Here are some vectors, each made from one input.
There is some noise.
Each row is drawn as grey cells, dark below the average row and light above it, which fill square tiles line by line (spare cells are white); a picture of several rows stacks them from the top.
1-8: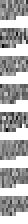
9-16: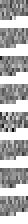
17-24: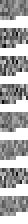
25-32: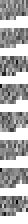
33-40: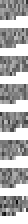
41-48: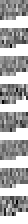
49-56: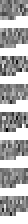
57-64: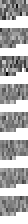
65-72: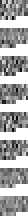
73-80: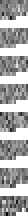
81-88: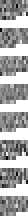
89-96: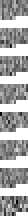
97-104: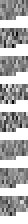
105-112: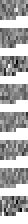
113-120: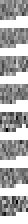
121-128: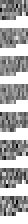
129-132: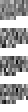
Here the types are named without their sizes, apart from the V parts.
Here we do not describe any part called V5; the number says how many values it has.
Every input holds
either a point on a circle, or a fixed value, or a point on each of two lines, or a node of a tree and a value of V5.
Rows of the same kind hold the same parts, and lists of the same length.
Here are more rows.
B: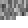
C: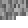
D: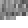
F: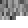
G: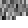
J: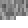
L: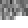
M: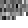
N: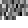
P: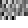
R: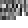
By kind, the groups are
B, C, D, J
F, L
G, M, N, R
P

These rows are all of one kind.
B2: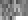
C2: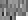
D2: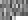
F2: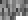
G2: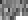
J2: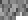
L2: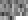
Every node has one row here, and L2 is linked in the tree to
B2.
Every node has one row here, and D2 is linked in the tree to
C2.
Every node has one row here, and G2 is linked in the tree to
F2.
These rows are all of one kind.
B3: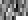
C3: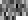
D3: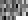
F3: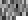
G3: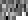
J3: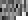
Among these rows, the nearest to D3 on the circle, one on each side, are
F3 and J3.
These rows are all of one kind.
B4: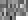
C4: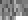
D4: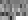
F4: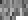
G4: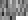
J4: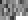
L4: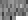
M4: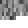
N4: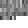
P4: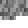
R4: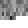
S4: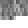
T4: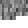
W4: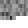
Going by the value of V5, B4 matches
G4, J4, M4 and R4.
